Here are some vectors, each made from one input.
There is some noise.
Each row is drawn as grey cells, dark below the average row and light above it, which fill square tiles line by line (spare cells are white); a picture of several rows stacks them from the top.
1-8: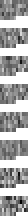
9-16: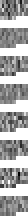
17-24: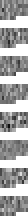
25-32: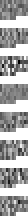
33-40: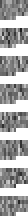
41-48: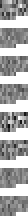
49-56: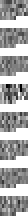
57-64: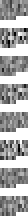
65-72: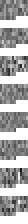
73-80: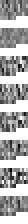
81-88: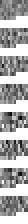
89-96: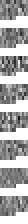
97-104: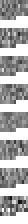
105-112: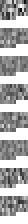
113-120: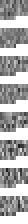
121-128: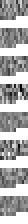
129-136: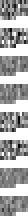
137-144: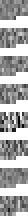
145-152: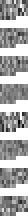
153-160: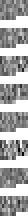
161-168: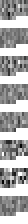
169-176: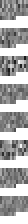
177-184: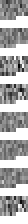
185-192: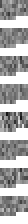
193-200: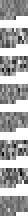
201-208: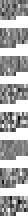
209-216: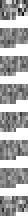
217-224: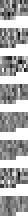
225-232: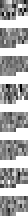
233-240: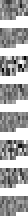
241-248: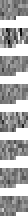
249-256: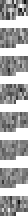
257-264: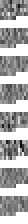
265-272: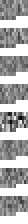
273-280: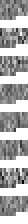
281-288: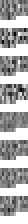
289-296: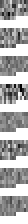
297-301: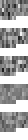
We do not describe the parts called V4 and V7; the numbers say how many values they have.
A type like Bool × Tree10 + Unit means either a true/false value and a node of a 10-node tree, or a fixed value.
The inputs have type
Bool × Line5 × V4 + V7.
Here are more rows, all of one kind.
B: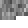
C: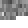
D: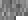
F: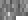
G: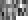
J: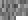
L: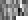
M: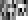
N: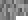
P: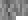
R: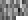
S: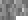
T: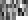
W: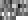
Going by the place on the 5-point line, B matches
L, M and N.
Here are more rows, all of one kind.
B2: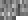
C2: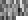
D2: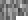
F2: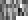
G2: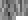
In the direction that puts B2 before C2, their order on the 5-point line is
B2, C2, D2, F2, G2.
